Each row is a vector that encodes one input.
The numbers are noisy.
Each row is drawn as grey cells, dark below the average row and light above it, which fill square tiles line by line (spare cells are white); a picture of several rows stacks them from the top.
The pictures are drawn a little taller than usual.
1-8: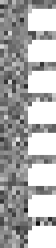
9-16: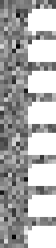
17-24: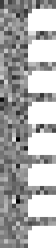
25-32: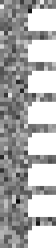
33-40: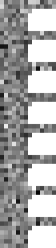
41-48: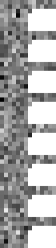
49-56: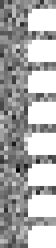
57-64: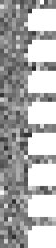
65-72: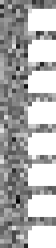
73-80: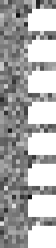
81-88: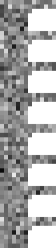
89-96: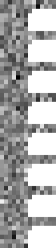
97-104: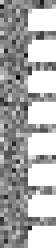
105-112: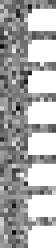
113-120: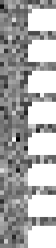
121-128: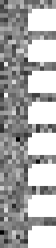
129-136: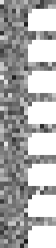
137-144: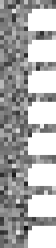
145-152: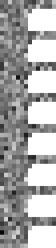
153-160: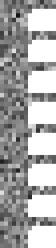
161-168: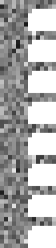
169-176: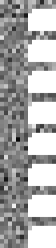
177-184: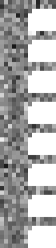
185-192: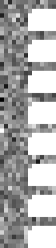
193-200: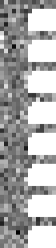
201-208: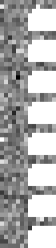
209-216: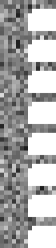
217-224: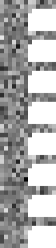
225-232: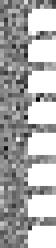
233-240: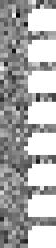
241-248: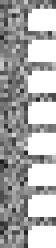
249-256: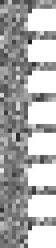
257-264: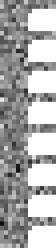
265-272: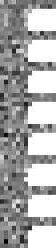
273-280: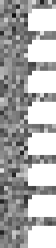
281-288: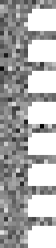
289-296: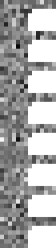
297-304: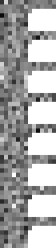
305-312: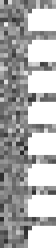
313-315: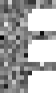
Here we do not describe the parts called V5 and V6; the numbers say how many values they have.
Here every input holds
a node of a 13-node tree, a true/false value, a value of V5 and a value of V6.
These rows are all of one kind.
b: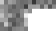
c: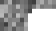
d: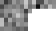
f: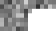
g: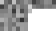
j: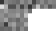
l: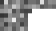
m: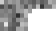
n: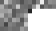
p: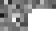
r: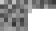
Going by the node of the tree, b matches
g and r.
